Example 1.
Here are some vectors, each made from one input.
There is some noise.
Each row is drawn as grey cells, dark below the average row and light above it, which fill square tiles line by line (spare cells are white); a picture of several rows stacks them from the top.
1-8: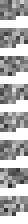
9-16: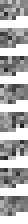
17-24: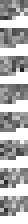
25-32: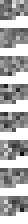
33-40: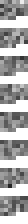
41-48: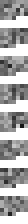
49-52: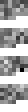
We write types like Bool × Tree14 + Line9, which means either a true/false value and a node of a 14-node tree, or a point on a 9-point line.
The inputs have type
Tree10.
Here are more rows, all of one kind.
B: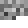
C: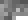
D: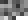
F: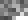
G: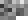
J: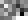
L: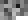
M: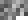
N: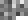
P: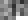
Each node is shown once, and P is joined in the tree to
C and J.
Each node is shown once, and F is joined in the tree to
C and N.
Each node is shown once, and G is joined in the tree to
N.
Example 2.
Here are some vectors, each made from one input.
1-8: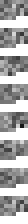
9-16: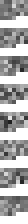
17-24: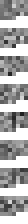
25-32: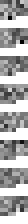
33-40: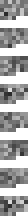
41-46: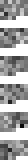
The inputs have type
Tree9.
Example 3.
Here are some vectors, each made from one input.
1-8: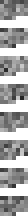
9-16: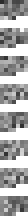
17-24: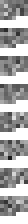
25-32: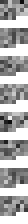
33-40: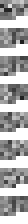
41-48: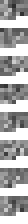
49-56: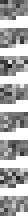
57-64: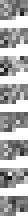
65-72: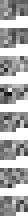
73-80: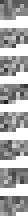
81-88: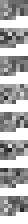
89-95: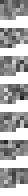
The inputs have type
Tree13.
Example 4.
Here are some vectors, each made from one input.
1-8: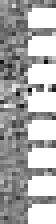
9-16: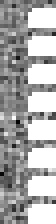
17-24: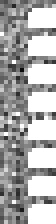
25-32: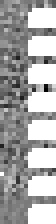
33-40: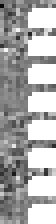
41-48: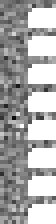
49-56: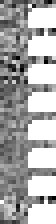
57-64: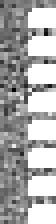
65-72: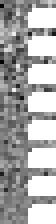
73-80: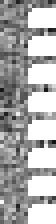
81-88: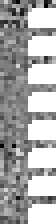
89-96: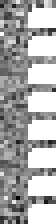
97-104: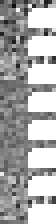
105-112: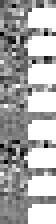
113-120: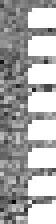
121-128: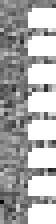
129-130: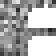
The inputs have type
Circle8.
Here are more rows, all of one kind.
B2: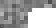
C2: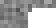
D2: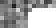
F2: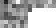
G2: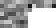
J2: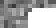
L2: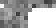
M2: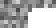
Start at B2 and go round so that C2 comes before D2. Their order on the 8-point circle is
B2, G2, J2, C2, M2, F2, L2, D2.
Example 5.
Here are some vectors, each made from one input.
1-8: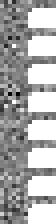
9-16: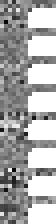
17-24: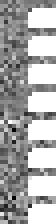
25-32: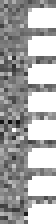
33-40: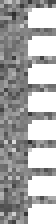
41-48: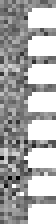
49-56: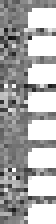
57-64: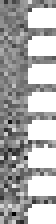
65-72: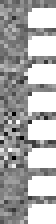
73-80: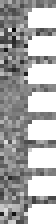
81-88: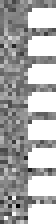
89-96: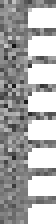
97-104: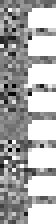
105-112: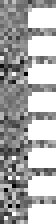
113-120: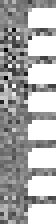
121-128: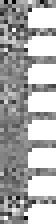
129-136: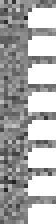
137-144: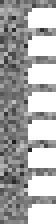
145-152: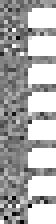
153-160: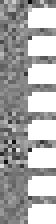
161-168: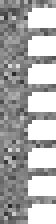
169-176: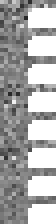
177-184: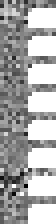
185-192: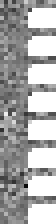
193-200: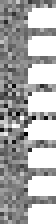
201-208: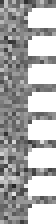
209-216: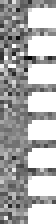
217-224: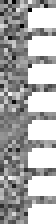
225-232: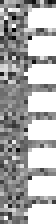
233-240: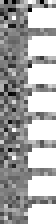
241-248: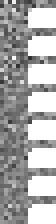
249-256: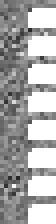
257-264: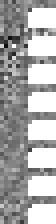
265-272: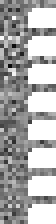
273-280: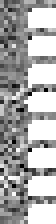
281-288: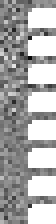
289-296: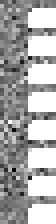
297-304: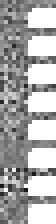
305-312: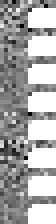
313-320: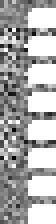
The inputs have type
Line20.
